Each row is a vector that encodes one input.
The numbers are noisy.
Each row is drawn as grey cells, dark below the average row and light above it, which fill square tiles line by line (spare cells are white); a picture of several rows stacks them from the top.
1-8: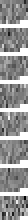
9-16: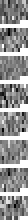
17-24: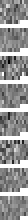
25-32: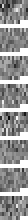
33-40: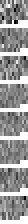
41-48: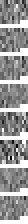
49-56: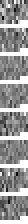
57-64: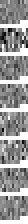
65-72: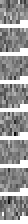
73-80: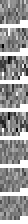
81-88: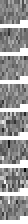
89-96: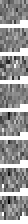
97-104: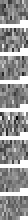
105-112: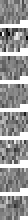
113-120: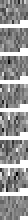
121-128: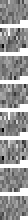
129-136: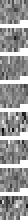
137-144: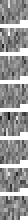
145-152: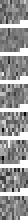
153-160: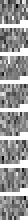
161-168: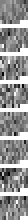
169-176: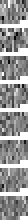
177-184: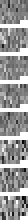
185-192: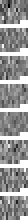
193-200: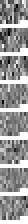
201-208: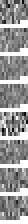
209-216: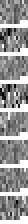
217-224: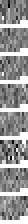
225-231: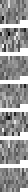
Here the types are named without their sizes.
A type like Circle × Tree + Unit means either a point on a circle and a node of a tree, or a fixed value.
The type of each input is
List(Line).
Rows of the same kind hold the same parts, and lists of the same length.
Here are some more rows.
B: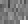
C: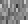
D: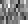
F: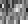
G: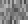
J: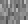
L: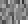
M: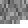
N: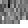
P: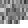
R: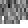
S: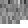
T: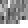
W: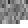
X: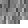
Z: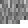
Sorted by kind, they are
B, G, M, N, P, R, S, W, X
C, D, J, L, T, Z
F

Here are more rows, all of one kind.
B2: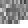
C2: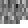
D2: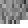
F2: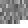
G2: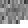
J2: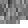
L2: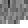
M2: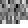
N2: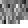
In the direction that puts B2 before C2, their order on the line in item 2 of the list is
D2, F2, B2, J2, L2, G2, M2, C2, N2.
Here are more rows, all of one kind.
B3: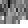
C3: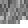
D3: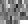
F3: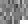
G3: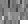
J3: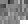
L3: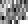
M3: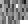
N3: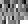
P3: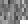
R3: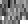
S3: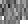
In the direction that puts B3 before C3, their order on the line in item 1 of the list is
L3, D3, G3, N3, M3, R3, J3, B3, C3, P3, F3, S3.
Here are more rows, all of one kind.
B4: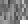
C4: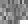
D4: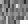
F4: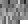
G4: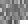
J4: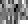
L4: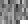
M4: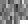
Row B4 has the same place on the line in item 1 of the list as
F4 and L4.
